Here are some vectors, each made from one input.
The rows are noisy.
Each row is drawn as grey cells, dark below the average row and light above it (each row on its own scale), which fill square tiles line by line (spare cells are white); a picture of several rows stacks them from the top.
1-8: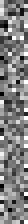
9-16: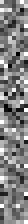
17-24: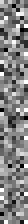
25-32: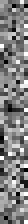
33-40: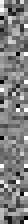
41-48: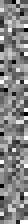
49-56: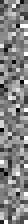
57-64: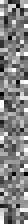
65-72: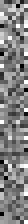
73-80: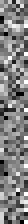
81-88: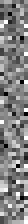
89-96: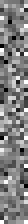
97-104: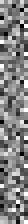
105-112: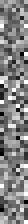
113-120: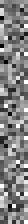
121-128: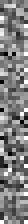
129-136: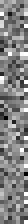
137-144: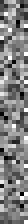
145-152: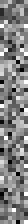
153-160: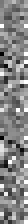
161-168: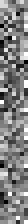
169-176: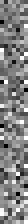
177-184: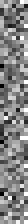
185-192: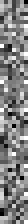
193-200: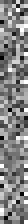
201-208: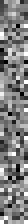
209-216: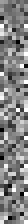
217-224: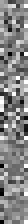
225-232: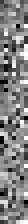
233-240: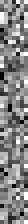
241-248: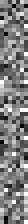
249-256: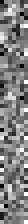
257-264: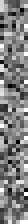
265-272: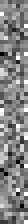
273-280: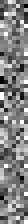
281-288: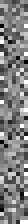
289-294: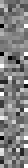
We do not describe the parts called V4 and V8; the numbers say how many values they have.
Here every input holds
either a point on a 15-point line and a value of V8, or a true/false value and a value of V4.
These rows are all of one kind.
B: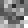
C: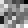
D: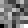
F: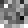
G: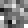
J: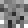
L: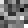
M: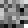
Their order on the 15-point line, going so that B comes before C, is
G, J, B, F, C, L, D, M.
